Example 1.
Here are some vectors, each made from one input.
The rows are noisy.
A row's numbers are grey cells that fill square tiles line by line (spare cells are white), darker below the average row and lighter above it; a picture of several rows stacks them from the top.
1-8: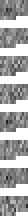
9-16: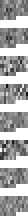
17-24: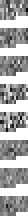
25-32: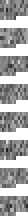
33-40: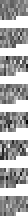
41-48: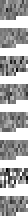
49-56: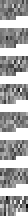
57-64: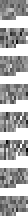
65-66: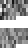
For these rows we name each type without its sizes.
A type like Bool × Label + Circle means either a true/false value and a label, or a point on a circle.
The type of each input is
Circle + Unit.
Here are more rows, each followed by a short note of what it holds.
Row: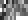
a fixed value
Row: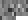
a point on a circle
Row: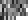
a fixed value
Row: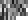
a fixed value
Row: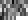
a fixed value
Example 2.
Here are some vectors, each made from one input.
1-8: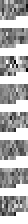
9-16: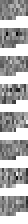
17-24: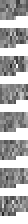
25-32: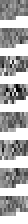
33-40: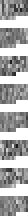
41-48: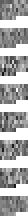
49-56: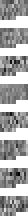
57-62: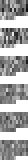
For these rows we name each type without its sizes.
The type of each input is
Line × Line.
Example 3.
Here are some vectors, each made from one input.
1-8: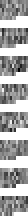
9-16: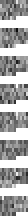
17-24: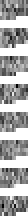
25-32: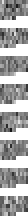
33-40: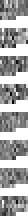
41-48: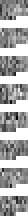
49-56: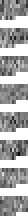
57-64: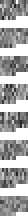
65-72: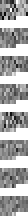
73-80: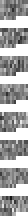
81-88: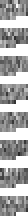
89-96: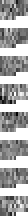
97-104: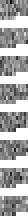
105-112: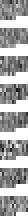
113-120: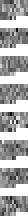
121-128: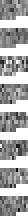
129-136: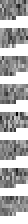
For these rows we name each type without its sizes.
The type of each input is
Line.
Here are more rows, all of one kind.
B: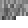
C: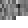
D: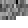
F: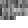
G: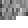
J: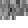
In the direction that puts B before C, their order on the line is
F, D, G, J, B, C.
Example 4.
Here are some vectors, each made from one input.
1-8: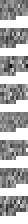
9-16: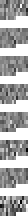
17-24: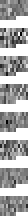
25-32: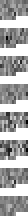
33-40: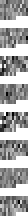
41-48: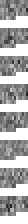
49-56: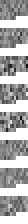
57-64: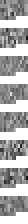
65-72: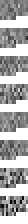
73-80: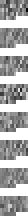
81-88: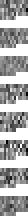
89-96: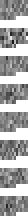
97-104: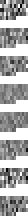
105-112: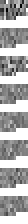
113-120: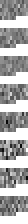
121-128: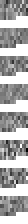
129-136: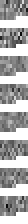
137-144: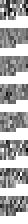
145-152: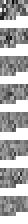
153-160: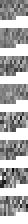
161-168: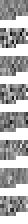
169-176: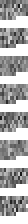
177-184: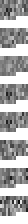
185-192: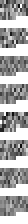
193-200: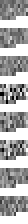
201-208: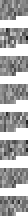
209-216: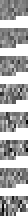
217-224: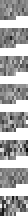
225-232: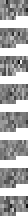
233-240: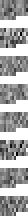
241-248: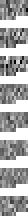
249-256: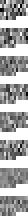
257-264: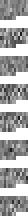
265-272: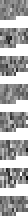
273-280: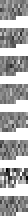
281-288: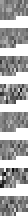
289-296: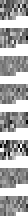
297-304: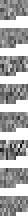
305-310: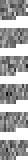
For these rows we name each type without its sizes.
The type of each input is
Circle + Unit.
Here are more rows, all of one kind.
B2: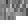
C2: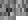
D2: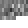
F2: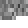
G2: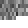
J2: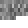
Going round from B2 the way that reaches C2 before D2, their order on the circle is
B2, F2, G2, C2, D2, J2.
